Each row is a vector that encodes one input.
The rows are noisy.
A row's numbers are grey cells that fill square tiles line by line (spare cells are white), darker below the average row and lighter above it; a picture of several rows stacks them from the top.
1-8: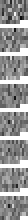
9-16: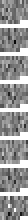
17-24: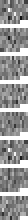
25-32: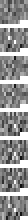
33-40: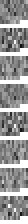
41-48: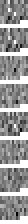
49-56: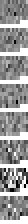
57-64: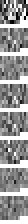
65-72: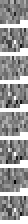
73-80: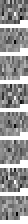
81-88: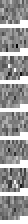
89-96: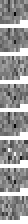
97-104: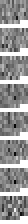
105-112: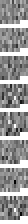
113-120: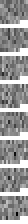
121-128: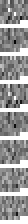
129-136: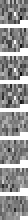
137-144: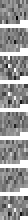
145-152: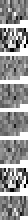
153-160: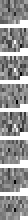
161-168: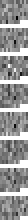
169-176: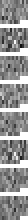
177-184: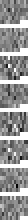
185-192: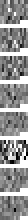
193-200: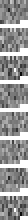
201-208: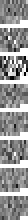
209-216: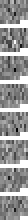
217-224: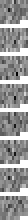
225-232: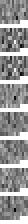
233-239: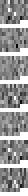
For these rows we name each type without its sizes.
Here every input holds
a list of points on a line.
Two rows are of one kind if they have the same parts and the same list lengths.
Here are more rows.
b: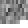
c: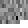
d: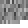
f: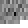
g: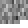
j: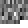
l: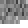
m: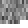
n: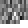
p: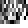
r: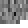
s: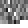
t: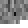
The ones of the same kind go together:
b, c, d, f, g, l, m, r, t
j, n, s
p

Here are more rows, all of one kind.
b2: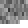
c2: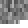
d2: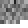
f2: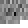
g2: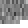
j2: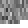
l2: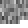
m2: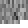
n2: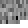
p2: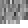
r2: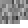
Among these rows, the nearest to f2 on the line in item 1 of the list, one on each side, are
g2 and p2.
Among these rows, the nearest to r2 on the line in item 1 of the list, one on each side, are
m2 and n2.
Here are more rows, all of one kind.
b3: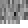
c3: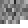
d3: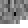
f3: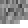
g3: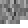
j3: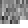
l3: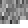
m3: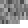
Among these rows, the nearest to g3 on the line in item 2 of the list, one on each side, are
b3 and j3.
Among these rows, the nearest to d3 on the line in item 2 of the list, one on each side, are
b3 and c3.
